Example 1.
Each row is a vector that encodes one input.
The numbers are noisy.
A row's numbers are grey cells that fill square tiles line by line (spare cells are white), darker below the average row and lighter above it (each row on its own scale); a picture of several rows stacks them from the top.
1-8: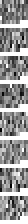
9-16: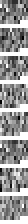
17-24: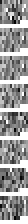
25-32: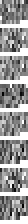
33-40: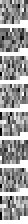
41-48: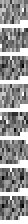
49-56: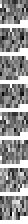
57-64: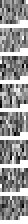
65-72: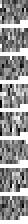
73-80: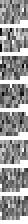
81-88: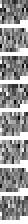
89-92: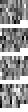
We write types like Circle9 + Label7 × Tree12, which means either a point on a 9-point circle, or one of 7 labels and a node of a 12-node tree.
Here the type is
Label5.
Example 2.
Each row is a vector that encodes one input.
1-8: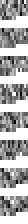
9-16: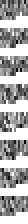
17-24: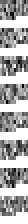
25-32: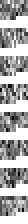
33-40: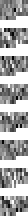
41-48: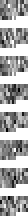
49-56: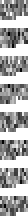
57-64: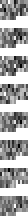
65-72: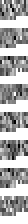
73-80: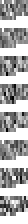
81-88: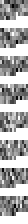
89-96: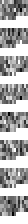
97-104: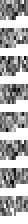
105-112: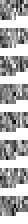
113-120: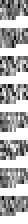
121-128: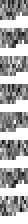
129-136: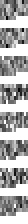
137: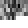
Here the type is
Bool × Bool × Bool × Bool × Bool.
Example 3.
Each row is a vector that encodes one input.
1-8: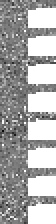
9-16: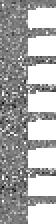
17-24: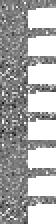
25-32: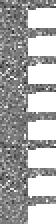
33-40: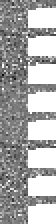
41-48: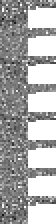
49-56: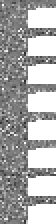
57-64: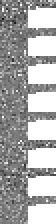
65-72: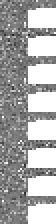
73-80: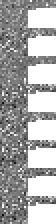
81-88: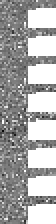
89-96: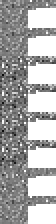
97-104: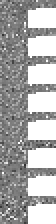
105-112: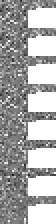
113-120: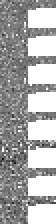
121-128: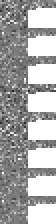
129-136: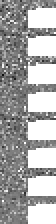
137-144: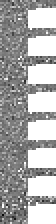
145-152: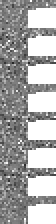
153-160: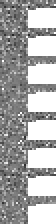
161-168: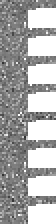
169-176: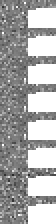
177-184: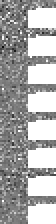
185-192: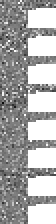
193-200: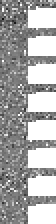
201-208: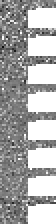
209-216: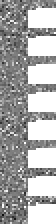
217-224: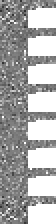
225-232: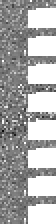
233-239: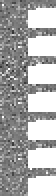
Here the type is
Label9.
